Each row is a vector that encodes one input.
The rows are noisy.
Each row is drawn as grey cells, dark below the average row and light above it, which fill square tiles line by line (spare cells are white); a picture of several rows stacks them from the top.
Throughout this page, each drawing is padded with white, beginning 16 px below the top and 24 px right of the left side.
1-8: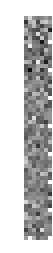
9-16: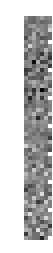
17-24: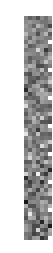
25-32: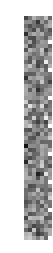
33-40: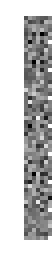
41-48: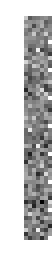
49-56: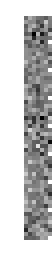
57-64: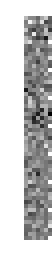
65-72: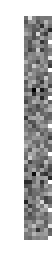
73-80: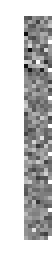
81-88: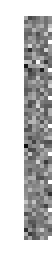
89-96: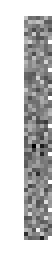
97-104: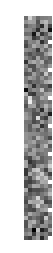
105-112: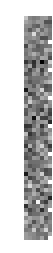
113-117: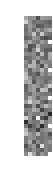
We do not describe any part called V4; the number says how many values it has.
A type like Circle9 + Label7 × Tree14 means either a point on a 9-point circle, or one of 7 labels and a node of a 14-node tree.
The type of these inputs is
(Bool × Bool × Bool + Unit) × V4 + Line6.
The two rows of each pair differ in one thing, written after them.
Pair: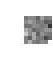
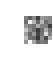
the value of V4
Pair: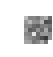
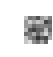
the value of V4
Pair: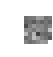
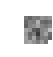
the value of V4
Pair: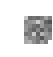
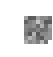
one of the three true/false values
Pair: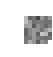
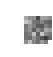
the value of V4
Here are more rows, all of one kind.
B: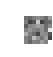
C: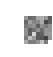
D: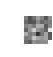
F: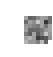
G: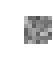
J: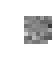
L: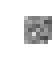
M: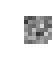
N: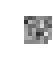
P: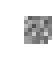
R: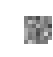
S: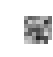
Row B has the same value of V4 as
F and S.
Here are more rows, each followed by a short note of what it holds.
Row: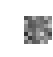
a value of V4
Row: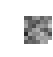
a value of V4
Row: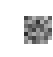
a value of V4
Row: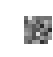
a point on a 6-point line
